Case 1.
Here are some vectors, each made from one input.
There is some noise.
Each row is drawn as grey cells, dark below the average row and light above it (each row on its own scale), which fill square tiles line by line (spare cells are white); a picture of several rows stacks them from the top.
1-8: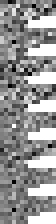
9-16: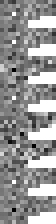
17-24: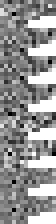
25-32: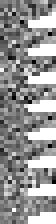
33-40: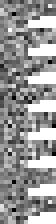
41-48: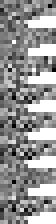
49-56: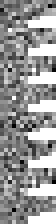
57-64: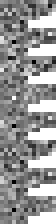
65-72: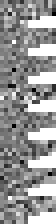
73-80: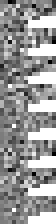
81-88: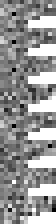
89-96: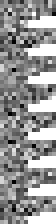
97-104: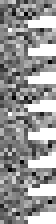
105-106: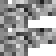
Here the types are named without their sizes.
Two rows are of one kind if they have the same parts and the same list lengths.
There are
2 kinds of row.
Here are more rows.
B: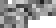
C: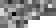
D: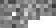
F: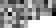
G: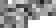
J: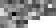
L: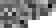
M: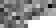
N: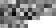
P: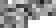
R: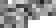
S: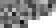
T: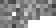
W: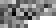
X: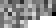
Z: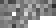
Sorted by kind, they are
B, G, P, R
C, D, F, J, L, M, N, S, T, W, X, Z

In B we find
a fixed value.
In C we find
three true/false values.
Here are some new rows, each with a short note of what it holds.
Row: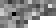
three true/false values
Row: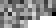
three true/false values
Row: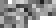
a fixed value
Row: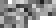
a fixed value
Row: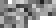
a fixed value
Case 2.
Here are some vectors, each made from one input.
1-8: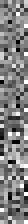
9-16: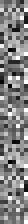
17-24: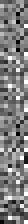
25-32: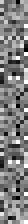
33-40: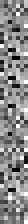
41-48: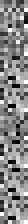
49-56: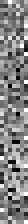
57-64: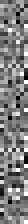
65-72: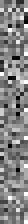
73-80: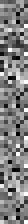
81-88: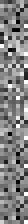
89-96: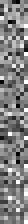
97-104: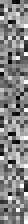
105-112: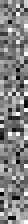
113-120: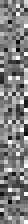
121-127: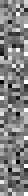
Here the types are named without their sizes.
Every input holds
a point on a circle.
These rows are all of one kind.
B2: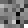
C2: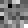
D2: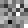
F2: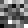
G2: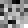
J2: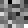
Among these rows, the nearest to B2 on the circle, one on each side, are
G2 and J2.
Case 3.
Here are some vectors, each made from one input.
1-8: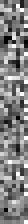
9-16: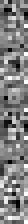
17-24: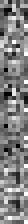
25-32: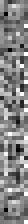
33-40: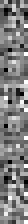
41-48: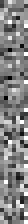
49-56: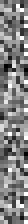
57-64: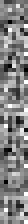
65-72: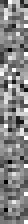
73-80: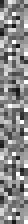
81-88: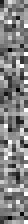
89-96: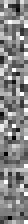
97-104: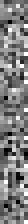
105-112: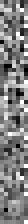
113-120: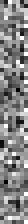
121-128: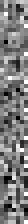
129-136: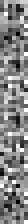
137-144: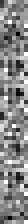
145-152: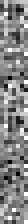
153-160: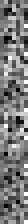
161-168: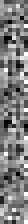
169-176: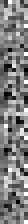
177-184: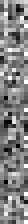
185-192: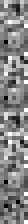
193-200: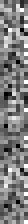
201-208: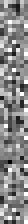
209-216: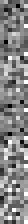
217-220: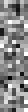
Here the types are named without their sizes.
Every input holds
a point on a circle.
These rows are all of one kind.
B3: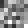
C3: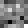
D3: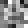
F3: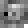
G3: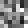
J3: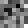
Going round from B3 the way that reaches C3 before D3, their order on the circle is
B3, J3, F3, C3, G3, D3.
